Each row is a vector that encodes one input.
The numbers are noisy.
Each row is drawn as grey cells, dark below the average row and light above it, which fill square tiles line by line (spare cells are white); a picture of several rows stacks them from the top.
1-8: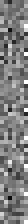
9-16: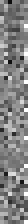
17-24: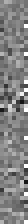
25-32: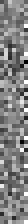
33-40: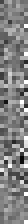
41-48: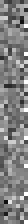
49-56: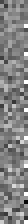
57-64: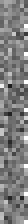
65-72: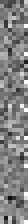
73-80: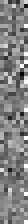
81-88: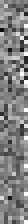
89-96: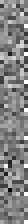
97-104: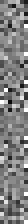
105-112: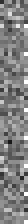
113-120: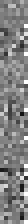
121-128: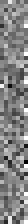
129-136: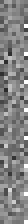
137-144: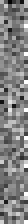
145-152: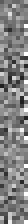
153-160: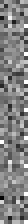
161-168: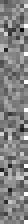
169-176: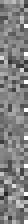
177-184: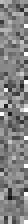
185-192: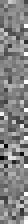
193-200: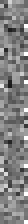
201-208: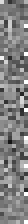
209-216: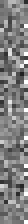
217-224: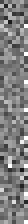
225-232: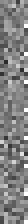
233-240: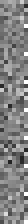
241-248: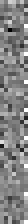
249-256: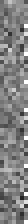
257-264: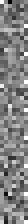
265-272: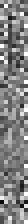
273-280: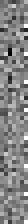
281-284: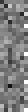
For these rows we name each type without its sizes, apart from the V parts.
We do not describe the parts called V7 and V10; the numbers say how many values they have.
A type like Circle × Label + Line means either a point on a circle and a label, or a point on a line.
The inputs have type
Bool × V7 + Line × V10.
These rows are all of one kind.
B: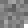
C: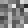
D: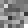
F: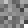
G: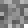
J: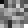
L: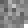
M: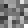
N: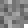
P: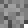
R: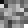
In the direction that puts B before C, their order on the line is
J, R, P, F, N, G, D, B, M, C, L.
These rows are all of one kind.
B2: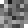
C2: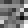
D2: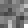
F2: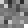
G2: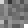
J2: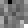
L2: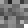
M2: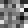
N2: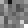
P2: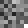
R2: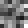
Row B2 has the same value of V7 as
G2 and M2.
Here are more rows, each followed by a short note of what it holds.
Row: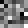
a point on a line and a value of V10
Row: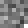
a true/false value and a value of V7
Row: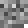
a point on a line and a value of V10
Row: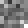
a true/false value and a value of V7
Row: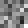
a true/false value and a value of V7
